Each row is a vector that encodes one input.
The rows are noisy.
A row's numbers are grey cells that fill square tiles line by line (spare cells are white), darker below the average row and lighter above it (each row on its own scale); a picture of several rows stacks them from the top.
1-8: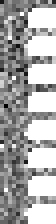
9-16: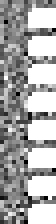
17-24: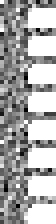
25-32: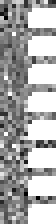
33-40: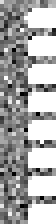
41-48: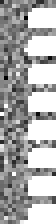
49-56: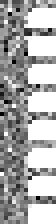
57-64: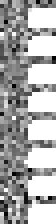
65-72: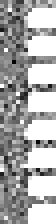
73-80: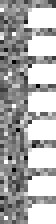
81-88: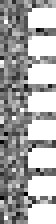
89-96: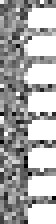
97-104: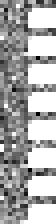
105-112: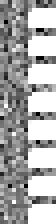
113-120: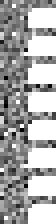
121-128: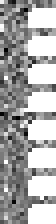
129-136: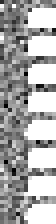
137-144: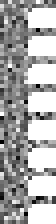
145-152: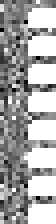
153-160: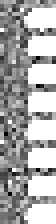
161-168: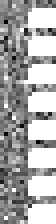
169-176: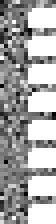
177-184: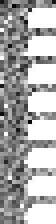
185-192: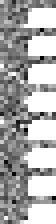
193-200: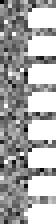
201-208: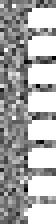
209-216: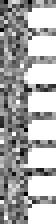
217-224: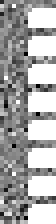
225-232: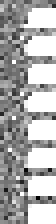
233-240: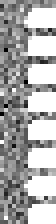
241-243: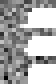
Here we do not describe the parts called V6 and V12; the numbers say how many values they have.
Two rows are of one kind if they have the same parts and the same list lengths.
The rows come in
3 kinds.
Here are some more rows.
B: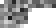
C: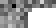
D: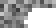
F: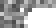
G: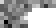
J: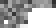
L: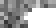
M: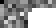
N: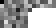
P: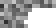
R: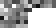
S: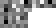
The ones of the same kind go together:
B, J, N, R
C, M, S
D, F, G, L, P

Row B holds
four true/false values and a value of V6.
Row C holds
a value of V6 and a value of V12.
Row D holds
a node of an 8-node tree.
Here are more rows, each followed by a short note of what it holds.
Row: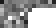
a value of V6 and a value of V12
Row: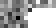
a node of an 8-node tree
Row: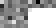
four true/false values and a value of V6
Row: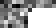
a value of V6 and a value of V12
